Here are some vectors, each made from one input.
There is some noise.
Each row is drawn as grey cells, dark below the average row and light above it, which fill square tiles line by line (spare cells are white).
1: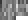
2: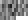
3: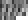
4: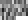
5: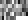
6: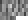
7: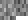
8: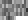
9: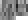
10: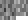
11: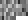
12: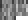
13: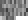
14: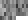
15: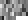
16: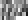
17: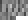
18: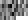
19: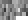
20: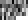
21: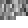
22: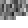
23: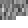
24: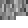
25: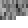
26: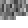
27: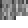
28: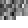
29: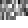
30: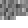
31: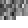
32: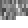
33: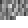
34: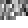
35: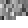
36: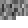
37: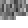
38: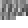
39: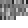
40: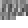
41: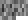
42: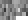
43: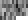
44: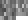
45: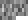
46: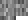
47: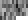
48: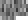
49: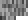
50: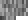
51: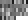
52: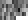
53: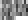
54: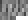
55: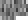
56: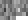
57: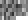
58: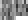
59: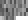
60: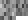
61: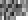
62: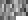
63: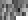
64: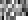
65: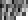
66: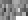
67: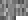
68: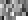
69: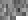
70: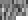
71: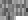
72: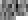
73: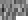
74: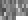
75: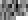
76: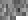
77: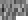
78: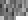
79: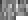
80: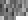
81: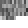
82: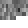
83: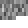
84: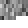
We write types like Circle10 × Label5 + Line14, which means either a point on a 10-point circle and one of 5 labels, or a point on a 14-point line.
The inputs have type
Bool × Bool × Bool × Bool.
